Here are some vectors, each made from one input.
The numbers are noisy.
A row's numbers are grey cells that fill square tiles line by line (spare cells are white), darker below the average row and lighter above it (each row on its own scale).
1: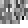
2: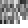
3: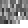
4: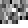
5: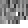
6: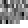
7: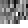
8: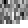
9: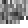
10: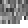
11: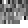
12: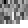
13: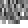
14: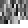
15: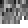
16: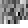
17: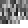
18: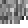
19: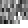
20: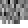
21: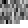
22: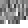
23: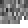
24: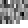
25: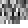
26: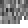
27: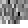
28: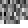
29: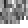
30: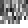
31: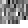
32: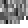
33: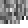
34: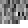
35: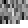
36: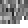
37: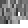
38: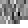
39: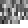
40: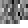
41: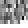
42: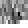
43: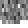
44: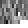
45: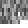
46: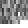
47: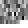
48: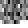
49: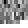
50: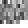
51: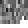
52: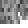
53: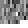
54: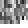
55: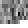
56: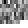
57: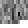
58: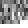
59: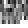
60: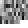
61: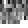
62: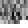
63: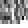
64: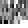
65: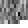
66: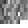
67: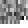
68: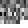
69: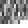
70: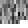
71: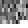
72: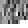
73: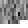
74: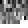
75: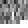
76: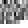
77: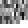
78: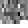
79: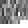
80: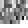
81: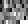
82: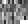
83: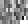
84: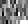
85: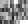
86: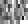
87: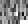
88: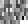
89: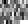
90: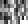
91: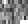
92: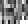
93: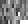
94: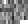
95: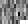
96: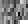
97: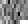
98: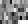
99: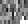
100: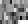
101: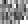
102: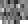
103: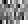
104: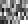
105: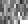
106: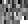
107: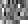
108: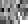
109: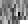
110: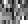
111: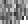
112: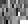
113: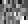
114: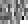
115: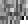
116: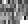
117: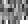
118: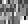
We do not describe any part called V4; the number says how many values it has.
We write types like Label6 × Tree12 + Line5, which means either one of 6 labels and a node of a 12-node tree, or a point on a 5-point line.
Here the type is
List2(Bool × V4).
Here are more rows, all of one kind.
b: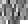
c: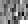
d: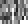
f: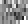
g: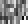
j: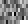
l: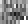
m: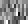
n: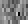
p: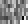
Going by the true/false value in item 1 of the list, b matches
c, m and n.
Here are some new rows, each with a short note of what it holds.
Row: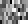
the empty list
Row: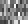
a list of one item
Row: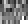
a list of one item
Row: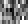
a list of one item
